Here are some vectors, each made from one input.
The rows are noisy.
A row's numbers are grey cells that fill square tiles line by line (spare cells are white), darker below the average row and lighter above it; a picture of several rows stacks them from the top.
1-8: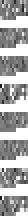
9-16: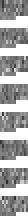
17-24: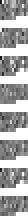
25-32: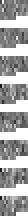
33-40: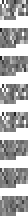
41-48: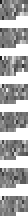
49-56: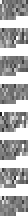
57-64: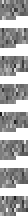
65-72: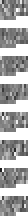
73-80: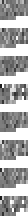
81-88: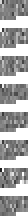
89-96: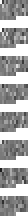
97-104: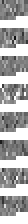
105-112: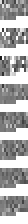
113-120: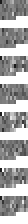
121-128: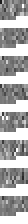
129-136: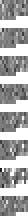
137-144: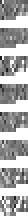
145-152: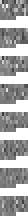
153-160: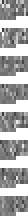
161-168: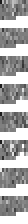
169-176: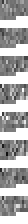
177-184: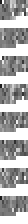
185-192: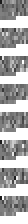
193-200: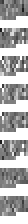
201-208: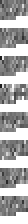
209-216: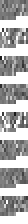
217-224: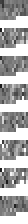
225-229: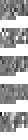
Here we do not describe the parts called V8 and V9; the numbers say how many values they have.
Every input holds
a point on a 5-point line, together with either a true/false value and a value of V8, or a value of V9.
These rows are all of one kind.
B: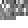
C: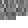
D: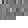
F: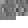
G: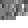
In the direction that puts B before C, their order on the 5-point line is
G, B, D, F, C.
